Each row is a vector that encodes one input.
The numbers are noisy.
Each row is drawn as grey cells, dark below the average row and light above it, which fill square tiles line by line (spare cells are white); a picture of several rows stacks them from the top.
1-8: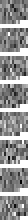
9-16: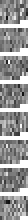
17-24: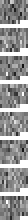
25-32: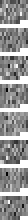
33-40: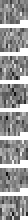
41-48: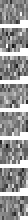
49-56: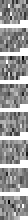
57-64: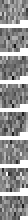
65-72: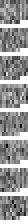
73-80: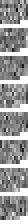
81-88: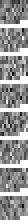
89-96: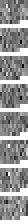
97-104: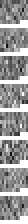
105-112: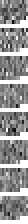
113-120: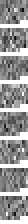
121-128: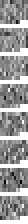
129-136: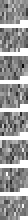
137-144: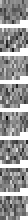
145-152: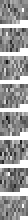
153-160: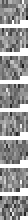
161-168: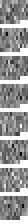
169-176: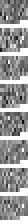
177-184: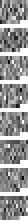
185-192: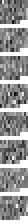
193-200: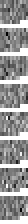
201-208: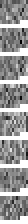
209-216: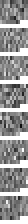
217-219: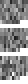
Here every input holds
five true/false values, together with either one of 9 labels, or a node of an 8-node tree.
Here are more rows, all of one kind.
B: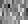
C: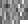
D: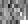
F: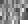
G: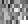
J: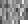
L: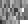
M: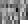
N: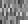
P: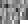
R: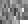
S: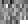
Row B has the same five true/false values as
C, F and J.
